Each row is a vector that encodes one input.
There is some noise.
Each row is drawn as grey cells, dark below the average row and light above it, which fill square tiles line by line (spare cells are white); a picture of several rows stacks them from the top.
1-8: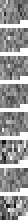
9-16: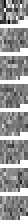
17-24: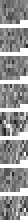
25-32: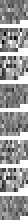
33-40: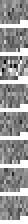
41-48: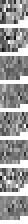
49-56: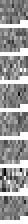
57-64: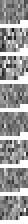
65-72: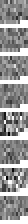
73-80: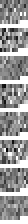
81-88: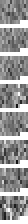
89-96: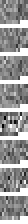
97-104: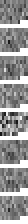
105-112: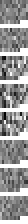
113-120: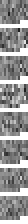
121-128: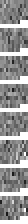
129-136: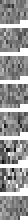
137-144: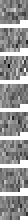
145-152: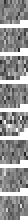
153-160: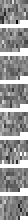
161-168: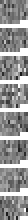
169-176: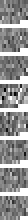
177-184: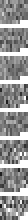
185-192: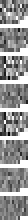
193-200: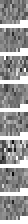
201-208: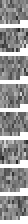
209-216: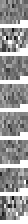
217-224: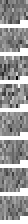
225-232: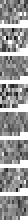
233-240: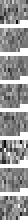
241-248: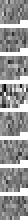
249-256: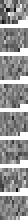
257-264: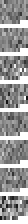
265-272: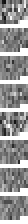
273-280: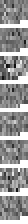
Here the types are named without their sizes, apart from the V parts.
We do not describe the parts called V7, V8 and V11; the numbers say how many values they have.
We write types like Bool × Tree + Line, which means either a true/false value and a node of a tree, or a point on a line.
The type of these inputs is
(Bool × Bool × Bool × Bool × V8 + V7) × Line × Tree + V11.
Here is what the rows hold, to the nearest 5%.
About 85% of them hold a point on a line and a node of a tree, together with either four true/false values and a value of V8, or a value of V7. The rest hold a value of V11.
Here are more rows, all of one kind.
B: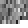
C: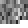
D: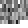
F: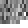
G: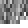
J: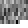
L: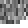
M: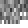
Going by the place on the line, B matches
D and J.
